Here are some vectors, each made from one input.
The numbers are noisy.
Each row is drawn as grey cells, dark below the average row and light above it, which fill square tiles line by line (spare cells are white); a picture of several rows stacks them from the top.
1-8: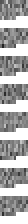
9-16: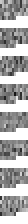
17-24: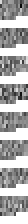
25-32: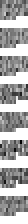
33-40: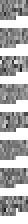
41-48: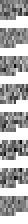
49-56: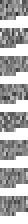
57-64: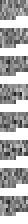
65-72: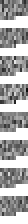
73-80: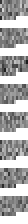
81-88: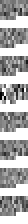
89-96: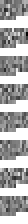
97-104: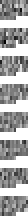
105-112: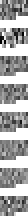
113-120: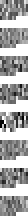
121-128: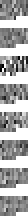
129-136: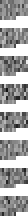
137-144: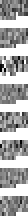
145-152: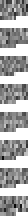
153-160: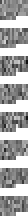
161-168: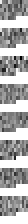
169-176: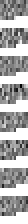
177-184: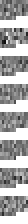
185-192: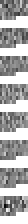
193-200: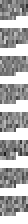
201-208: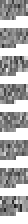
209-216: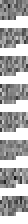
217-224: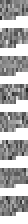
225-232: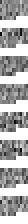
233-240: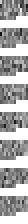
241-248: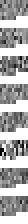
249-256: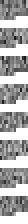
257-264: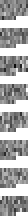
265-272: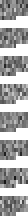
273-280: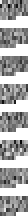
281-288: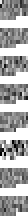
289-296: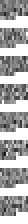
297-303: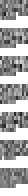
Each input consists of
a list of up to three points on a 4-point line.
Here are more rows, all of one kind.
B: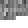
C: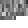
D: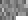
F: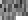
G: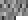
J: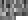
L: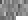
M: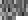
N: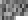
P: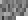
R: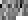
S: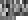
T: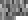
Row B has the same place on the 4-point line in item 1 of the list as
D, L, S and T.
